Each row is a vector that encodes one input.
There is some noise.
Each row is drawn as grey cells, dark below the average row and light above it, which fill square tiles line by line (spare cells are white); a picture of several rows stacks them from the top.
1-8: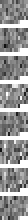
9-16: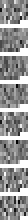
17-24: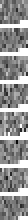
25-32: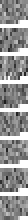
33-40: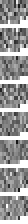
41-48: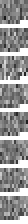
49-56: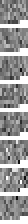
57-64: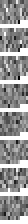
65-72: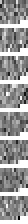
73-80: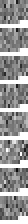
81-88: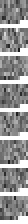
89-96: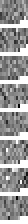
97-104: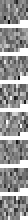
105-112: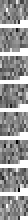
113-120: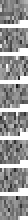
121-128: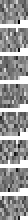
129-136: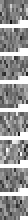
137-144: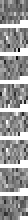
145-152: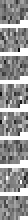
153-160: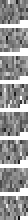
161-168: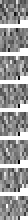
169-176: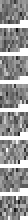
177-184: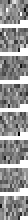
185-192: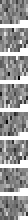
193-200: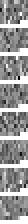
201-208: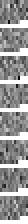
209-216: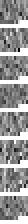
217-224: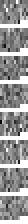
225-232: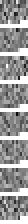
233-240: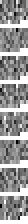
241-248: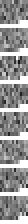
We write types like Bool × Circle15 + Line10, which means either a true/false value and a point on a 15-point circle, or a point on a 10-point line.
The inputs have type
Bool × Tree12 + Tree10.
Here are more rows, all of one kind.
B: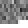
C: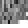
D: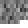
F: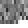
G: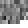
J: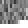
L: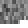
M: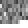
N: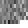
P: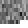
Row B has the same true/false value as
C, D and G.
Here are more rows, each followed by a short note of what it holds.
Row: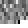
a node of a 10-node tree
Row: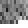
a node of a 12-node tree and a true/false value
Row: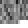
a node of a 12-node tree and a true/false value
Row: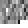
a node of a 10-node tree
